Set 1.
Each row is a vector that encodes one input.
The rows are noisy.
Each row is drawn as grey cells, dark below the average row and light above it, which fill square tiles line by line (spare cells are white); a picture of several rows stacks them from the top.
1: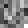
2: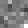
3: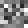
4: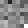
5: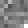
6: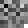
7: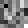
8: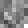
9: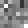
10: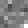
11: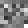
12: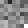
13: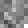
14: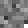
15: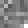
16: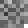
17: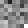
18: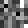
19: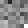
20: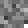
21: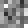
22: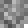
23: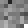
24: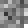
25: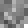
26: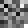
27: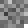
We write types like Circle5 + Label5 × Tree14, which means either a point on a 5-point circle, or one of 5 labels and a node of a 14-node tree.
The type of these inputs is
Circle5.
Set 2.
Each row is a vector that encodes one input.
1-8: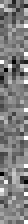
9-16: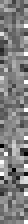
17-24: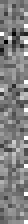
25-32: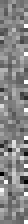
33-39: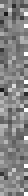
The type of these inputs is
Bool × Bool × Bool.
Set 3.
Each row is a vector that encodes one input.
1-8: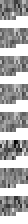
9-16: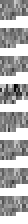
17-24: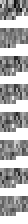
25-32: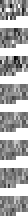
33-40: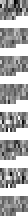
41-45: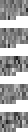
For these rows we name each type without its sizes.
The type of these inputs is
Line.
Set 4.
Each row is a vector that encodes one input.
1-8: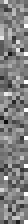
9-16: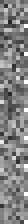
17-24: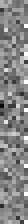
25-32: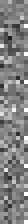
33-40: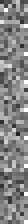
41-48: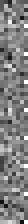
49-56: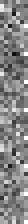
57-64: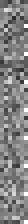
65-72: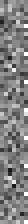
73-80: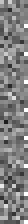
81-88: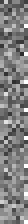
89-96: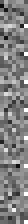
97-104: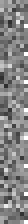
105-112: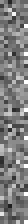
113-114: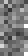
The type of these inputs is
Line20.
